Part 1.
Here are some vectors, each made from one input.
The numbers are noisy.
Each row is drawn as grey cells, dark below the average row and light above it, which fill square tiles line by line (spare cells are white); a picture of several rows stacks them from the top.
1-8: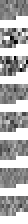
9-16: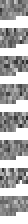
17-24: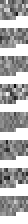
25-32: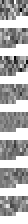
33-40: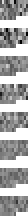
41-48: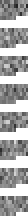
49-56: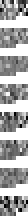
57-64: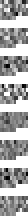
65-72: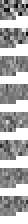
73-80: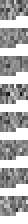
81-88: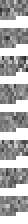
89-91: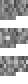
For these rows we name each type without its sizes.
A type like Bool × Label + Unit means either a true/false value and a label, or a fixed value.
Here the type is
Bool × Label × Line.
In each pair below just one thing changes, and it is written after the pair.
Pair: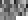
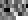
the label
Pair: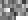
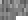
the label
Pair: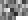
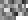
the label
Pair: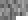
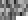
the place on the line
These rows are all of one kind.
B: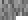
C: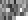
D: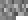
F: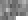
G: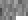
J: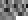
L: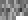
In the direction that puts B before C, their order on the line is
L, B, F, D, C, G, J.
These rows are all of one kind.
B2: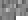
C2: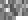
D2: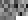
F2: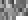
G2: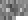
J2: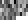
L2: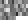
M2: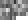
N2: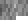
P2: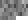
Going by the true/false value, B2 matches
J2, M2 and N2.
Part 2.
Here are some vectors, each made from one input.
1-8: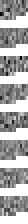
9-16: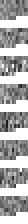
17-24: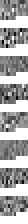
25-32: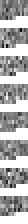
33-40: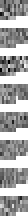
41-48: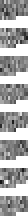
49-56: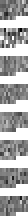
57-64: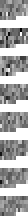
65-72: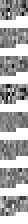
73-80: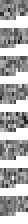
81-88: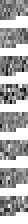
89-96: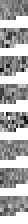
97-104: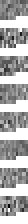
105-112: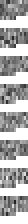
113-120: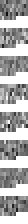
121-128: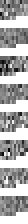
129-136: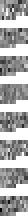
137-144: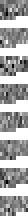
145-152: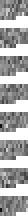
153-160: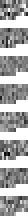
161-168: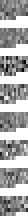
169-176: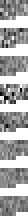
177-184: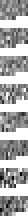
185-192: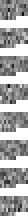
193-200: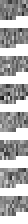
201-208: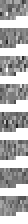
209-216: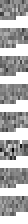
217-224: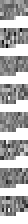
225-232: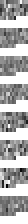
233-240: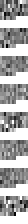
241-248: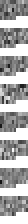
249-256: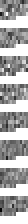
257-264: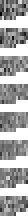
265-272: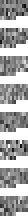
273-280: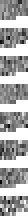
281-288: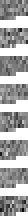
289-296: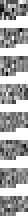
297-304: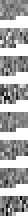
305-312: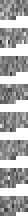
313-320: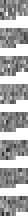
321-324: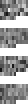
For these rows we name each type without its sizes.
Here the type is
List(Line).
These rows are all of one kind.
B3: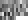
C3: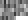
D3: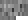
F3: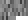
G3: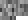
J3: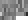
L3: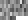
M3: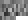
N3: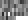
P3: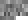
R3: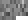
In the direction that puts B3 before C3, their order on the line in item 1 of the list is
B3, P3, L3, M3, D3, F3, G3, R3, J3, C3, N3.
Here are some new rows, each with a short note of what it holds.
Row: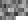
a list of two items
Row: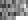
a list of one item
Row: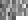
a list of one item
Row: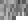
a list of two items
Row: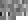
a list of one item
